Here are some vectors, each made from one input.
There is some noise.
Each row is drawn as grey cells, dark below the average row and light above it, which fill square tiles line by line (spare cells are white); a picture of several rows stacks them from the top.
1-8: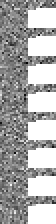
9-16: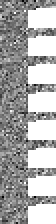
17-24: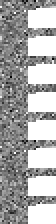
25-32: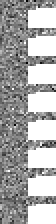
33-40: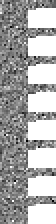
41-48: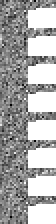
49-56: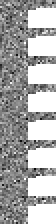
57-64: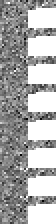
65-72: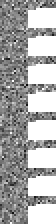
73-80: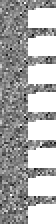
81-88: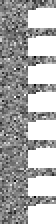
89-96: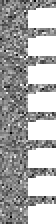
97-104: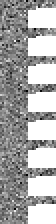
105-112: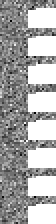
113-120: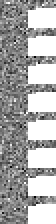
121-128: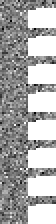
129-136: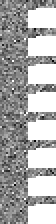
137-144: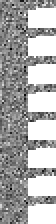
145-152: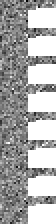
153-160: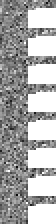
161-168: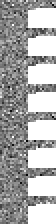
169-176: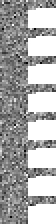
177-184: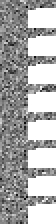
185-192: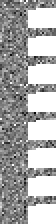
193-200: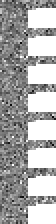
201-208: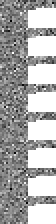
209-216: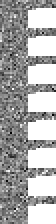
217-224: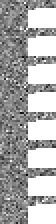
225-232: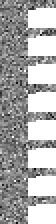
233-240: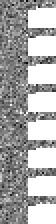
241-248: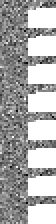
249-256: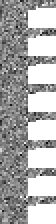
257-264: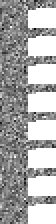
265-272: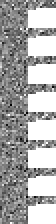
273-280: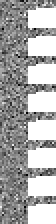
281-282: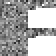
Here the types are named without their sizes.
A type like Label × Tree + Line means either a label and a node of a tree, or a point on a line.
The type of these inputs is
Bool × (Label + Tree).
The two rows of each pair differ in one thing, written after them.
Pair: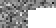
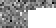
the node of the tree
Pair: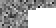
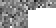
the true/false value
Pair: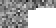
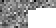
the node of the tree
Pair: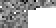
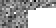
the node of the tree
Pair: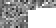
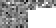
the true/false value
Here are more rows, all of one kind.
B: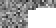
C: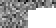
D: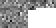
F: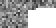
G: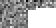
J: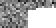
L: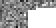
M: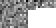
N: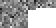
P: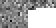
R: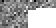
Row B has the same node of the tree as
C, F and J.
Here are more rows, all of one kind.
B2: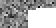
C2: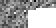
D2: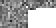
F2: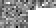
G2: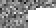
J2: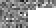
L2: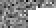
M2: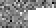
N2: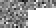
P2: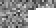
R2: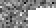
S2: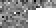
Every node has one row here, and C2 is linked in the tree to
G2.
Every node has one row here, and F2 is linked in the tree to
J2.
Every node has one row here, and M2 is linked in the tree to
P2 and R2.
